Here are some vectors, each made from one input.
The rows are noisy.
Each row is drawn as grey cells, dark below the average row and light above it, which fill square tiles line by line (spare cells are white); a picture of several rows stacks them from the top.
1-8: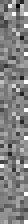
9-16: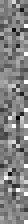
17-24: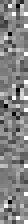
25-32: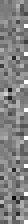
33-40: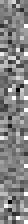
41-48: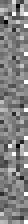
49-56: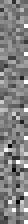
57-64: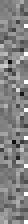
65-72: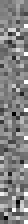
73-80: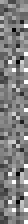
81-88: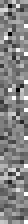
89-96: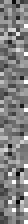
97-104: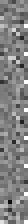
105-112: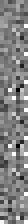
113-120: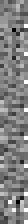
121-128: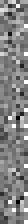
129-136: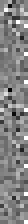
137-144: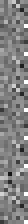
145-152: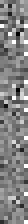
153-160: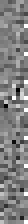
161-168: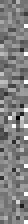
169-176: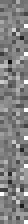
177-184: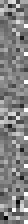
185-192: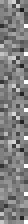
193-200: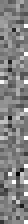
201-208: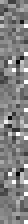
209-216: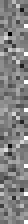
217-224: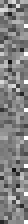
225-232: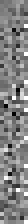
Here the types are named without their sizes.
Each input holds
a true/false value, together with either a fixed value, or a node of a tree.
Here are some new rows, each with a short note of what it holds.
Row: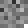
a node of a tree and a true/false value
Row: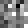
a true/false value
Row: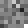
a node of a tree and a true/false value
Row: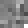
a node of a tree and a true/false value
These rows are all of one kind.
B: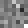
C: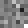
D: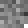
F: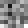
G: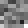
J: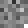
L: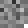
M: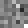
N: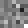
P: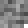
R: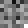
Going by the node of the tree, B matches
C, M and N.
